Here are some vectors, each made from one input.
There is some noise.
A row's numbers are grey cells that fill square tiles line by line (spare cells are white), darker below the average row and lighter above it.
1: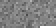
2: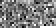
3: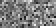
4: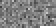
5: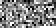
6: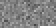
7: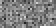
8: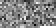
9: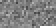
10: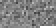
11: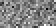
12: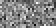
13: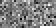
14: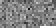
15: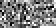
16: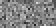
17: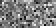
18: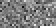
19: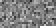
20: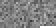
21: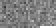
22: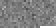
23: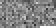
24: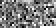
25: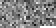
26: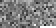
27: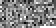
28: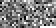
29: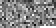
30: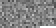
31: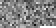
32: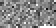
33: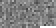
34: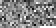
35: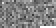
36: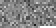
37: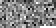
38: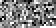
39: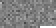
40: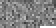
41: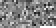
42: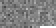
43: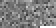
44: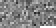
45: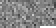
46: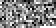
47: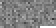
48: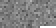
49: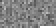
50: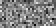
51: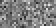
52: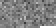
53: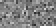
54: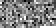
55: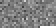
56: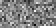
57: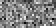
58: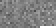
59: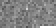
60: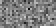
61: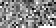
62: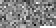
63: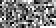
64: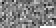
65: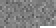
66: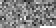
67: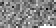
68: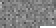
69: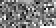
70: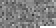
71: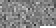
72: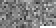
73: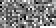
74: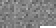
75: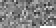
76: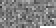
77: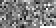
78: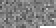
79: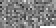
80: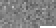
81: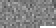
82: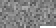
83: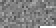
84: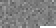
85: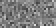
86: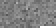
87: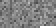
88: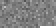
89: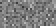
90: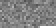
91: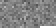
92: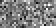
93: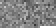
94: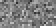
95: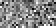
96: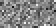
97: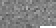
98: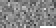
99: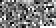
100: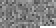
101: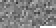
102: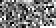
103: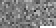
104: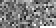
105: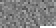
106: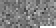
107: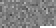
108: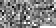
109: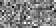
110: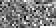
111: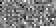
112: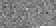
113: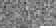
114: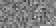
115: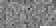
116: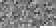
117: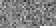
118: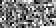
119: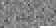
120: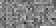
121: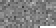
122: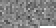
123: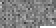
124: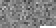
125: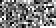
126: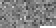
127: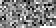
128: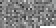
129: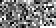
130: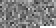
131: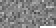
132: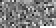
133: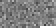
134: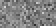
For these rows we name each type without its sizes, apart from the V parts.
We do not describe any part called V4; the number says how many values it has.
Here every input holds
a list of items, each a true/false value and a value of V4.
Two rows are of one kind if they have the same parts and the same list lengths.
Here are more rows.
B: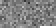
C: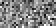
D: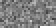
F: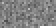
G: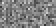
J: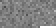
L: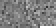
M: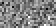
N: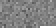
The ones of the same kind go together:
B, G, J, L, N
C, M
D
F

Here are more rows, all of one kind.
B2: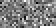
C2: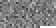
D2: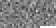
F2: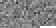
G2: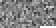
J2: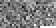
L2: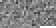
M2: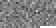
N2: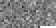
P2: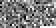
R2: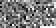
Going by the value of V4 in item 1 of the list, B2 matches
C2, P2 and R2.
